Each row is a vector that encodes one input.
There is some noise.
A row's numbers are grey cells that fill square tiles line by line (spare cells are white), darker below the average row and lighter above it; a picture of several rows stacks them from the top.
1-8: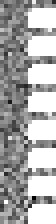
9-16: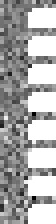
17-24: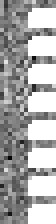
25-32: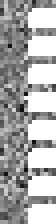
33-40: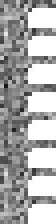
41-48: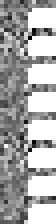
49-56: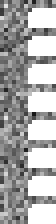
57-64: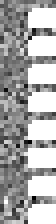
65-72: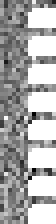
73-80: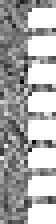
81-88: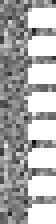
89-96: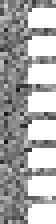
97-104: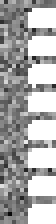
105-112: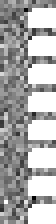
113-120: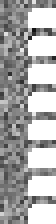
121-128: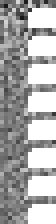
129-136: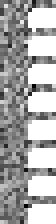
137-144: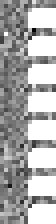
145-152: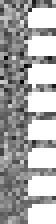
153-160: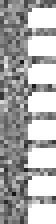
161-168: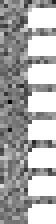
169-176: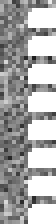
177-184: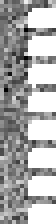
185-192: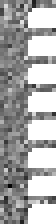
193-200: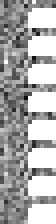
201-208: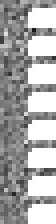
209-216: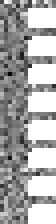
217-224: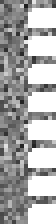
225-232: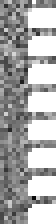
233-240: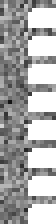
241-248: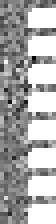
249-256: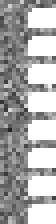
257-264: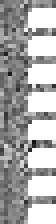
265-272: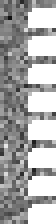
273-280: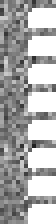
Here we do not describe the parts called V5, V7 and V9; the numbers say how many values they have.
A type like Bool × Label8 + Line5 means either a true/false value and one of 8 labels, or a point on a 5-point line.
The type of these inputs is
Bool × Label8 × (Unit + V7 × V9) + Circle10 × V5 + Unit.
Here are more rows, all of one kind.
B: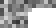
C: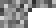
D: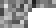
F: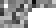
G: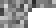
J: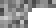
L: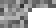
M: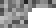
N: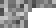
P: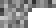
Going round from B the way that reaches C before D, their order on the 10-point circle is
B, J, P, N, G, C, L, F, M, D.
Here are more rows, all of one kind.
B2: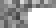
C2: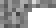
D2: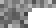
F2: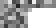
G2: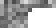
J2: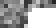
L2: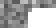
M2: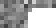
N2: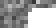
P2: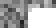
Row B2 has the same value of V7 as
D2, G2 and L2.
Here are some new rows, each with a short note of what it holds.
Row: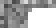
one of 8 labels, a true/false value, a value of V7 and a value of V9
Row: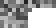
a fixed value
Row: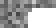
one of 8 labels and a true/false value
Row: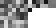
a fixed value
